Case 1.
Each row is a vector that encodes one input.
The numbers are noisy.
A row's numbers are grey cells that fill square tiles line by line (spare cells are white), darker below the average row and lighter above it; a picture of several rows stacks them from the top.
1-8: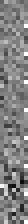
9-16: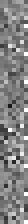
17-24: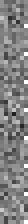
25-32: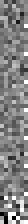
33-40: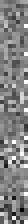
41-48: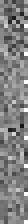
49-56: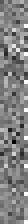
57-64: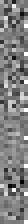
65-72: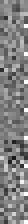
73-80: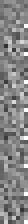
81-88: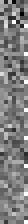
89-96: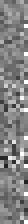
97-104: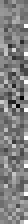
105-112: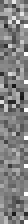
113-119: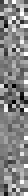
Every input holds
a node of a 9-node tree and five true/false values.
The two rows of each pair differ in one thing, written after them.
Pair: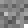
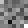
one of the five true/false values
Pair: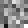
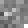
the node of the tree
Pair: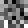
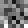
one of the five true/false values
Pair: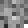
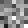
the node of the tree
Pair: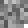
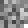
the node of the tree
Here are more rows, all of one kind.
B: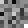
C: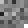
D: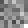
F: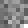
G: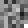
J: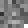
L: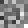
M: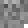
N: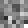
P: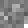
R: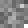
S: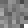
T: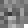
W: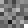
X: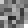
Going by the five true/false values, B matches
C, J, N and R.
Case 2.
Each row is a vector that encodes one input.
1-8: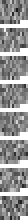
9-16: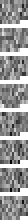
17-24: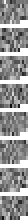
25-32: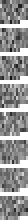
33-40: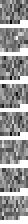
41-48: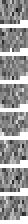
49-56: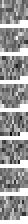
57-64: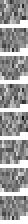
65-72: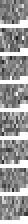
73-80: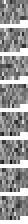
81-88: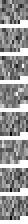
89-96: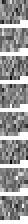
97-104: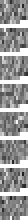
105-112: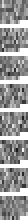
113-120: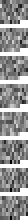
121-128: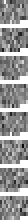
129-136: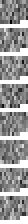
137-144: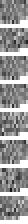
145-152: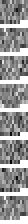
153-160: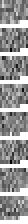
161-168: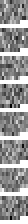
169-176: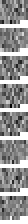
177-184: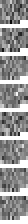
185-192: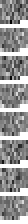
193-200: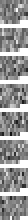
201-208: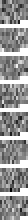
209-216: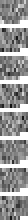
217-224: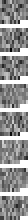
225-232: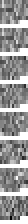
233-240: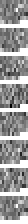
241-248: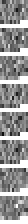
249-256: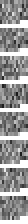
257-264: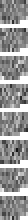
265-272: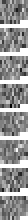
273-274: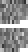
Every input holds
either a point on a 14-point circle, or a point on an 18-point circle.
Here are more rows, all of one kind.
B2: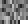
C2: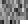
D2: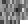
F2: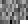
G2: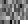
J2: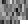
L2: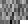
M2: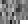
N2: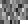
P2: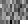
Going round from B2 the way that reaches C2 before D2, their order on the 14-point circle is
B2, N2, C2, J2, D2, M2, F2, L2, P2, G2.
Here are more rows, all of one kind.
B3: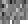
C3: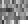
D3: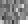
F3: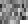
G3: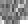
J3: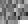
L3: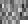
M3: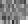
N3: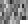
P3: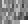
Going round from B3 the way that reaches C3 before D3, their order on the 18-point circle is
B3, N3, F3, L3, P3, C3, J3, G3, D3, M3.
